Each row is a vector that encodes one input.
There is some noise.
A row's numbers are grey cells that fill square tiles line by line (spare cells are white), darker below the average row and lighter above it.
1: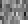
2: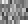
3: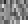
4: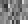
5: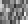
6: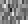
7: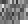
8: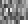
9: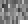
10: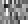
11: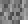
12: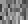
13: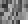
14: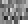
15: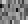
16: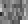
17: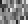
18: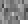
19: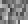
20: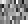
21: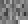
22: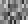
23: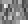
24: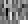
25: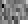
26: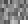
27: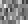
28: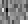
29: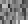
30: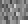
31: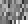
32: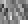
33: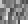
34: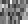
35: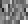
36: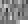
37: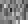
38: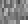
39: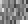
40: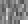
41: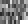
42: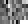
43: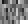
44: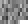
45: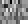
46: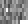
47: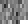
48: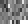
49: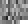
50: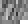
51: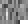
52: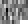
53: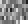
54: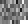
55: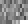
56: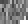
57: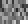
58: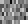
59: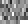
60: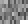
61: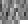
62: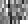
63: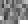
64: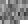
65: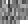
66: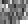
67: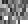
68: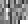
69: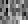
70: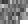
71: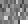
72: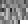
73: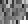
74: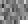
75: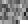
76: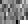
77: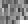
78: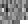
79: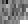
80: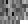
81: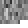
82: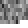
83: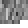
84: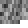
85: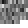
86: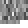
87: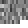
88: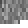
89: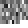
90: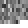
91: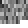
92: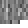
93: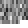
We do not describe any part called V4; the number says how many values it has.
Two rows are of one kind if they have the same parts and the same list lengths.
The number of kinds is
2.
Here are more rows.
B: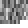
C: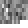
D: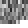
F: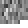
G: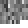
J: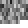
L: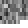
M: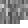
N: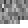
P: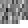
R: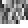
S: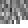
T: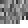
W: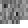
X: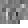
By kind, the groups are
B, C, F, G, M, N, S, T, W, X
D, J, L, P, R

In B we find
a point on each of two 5-point lines.
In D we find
a point on a 5-point line and a value of V4.
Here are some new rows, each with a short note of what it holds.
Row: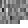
a point on each of two 5-point lines
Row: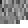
a point on each of two 5-point lines
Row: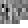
a point on a 5-point line and a value of V4
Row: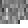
a point on each of two 5-point lines
